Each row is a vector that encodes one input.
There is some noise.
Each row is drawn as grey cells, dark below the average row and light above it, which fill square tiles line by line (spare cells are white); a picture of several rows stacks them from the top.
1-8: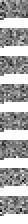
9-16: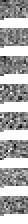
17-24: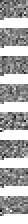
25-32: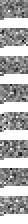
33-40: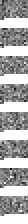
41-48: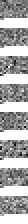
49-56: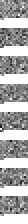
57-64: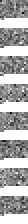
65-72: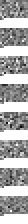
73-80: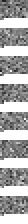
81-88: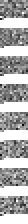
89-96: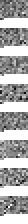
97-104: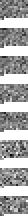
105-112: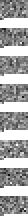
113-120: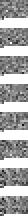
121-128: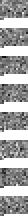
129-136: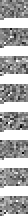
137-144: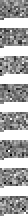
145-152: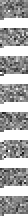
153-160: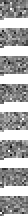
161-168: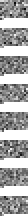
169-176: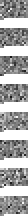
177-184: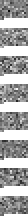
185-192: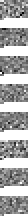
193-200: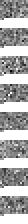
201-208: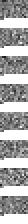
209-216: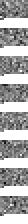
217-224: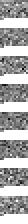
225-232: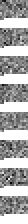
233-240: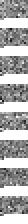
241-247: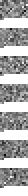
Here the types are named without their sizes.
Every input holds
a point on a circle, together with either a point on a circle, or three true/false values.
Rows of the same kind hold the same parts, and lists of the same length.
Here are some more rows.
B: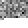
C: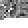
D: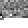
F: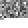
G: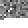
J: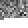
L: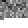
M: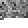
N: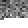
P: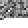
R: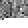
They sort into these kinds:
B, C, F, G, J, P
D, L, M, N, R

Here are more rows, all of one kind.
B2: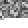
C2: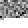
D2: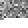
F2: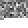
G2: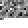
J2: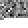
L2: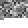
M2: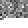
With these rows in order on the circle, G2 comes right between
J2 and M2.
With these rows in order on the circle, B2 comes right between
C2 and L2.
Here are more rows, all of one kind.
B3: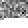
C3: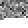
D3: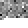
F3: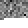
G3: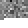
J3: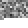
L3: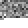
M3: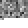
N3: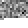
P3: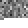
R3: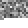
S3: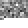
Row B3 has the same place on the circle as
J3, N3, P3 and R3.
